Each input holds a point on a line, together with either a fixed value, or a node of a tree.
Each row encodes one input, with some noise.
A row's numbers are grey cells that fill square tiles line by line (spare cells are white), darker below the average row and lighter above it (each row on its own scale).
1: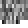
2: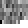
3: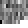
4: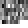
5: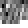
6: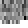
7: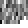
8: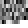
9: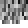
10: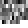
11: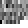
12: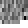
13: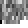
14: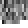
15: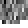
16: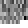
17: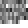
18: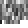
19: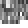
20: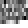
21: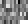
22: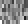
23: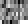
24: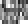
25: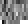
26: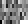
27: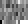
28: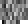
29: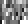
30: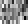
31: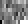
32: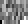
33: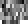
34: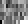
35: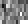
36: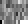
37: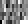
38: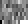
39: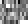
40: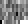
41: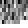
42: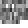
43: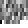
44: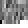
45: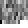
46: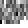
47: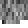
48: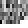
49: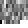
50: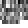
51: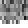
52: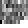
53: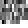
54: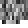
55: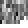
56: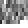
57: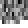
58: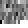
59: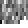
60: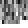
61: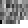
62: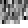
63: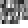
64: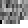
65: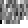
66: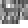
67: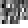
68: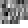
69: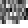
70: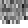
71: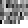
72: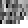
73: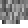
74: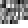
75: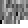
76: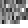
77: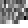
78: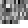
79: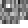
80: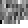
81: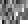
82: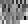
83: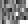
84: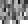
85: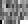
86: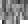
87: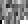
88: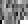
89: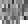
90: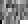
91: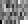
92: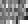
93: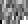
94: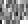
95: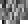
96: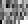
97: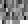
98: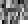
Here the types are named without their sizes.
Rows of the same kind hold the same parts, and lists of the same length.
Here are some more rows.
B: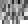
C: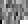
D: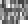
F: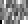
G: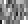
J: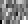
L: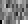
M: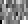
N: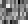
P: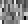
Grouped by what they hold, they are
B, D, N, P
C, F, G, J, L, M

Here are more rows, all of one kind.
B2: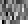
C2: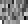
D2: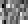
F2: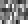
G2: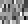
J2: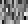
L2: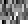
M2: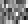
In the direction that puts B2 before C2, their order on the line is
M2, L2, B2, J2, D2, C2, G2, F2.
